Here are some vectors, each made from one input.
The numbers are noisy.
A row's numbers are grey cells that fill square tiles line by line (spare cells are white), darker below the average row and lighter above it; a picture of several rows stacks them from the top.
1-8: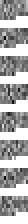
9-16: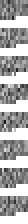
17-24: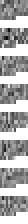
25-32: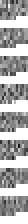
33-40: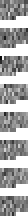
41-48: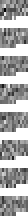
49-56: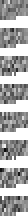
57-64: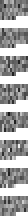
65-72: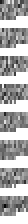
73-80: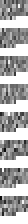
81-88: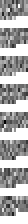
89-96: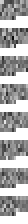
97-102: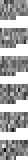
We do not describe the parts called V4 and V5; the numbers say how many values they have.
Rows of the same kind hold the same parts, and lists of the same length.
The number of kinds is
2.
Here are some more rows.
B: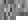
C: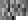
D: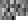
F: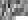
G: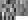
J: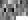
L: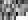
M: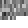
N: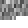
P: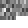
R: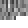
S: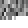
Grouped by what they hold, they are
B, G, P, R
C, D, F, J, L, M, N, S

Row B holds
a point on a 6-point circle, a value of V4 and a value of V5.
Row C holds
a point on each of two 6-point circles.
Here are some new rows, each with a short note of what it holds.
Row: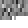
a point on each of two 6-point circles
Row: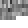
a point on a 6-point circle, a value of V4 and a value of V5
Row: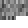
a point on a 6-point circle, a value of V4 and a value of V5
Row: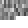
a point on each of two 6-point circles
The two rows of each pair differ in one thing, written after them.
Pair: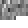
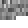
the value of V4
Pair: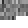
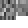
the place on the 6-point circle
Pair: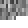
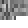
the value of V4
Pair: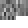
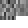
the value of V5
